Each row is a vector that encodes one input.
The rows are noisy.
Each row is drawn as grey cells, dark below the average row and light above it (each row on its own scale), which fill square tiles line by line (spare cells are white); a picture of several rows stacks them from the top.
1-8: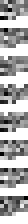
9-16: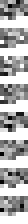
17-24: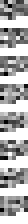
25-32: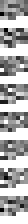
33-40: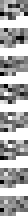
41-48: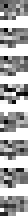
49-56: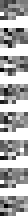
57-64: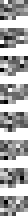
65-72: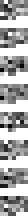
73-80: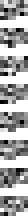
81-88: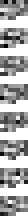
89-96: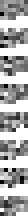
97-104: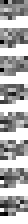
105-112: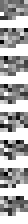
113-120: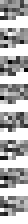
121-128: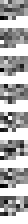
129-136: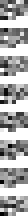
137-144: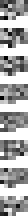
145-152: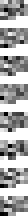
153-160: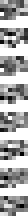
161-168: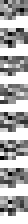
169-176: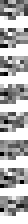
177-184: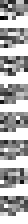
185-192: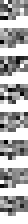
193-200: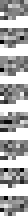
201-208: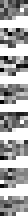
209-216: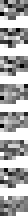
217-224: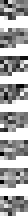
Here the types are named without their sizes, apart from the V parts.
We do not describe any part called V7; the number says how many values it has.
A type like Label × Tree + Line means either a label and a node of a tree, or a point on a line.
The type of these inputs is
List(Bool × V7).
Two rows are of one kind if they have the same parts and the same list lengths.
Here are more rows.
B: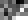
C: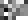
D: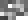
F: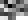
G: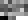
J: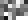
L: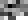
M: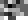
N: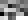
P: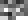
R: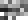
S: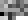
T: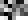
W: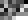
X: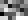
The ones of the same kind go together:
B, W
C, D, G, J, R
F, L, M, N, P, S, T, X

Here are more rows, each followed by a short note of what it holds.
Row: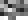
a list of one item
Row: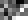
the empty list
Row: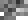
a list of two items
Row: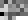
a list of one item
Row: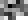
a list of one item
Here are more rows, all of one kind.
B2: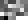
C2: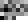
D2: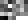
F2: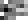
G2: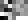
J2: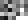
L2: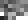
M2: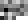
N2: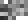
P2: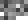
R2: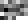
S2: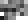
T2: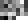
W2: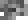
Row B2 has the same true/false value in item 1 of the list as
F2, G2 and N2.
